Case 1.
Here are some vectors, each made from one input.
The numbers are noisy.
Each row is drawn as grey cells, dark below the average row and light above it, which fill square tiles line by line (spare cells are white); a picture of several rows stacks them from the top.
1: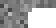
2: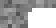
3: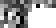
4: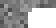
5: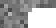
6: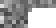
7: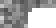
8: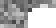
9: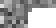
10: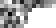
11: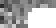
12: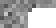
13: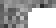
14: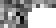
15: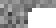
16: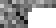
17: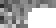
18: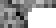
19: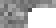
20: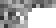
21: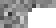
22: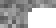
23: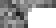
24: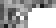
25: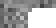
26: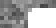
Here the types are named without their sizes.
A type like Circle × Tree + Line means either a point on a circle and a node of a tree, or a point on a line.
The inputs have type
Line.
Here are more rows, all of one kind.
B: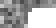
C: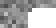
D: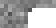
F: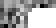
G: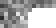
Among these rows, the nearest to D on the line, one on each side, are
B and C.
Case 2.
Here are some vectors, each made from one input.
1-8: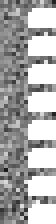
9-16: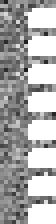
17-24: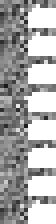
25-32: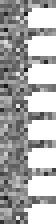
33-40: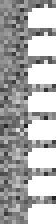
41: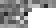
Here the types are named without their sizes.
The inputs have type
Line.
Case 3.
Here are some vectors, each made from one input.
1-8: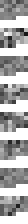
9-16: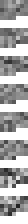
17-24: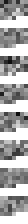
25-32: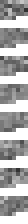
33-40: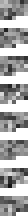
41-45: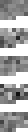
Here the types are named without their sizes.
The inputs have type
Tree.
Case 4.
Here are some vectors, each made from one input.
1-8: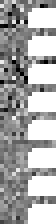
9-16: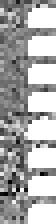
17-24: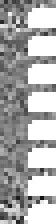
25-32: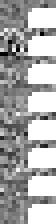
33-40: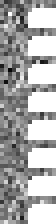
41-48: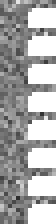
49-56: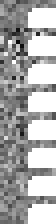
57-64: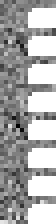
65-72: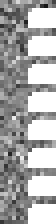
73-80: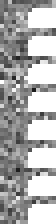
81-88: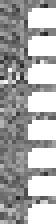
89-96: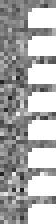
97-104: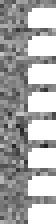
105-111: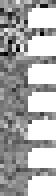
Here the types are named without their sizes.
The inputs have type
Line.
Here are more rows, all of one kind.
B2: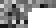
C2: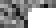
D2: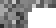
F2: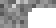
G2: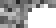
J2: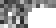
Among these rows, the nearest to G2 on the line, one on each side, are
B2 and D2.
